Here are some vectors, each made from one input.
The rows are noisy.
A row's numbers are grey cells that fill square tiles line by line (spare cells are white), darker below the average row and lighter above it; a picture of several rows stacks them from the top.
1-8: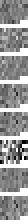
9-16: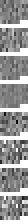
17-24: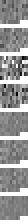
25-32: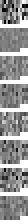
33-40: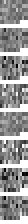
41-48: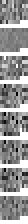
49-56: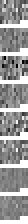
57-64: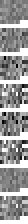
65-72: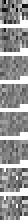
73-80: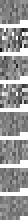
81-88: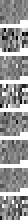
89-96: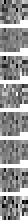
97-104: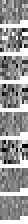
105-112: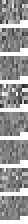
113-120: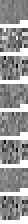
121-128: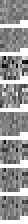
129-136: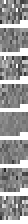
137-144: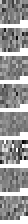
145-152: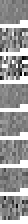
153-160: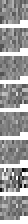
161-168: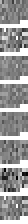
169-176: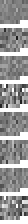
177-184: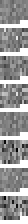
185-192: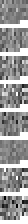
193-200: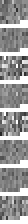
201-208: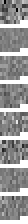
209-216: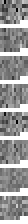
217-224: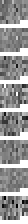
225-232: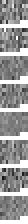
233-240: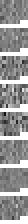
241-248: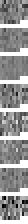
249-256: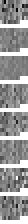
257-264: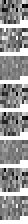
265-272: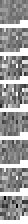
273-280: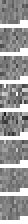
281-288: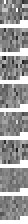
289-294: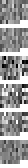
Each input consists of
a node of a 10-node tree.
